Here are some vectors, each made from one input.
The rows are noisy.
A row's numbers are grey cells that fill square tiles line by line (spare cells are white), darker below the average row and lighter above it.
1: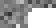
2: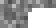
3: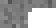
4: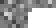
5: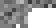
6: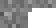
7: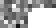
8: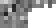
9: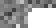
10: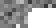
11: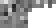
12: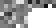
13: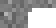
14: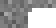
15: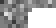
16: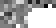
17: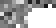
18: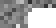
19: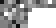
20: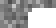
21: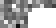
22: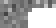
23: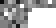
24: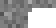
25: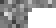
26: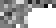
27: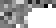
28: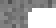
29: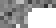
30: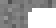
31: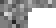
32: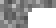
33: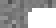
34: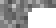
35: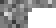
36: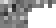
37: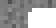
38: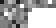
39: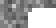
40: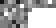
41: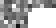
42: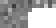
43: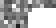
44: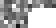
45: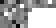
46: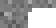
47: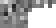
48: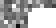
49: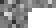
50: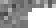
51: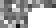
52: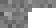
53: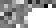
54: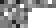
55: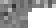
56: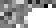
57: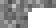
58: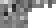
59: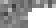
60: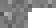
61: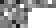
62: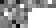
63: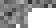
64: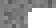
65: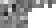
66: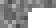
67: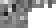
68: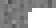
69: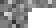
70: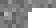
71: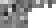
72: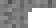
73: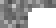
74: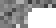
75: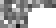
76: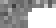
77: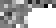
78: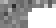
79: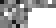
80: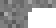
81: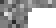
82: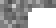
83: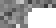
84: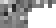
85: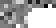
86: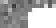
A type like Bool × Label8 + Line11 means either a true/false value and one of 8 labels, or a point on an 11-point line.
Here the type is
Tree10.
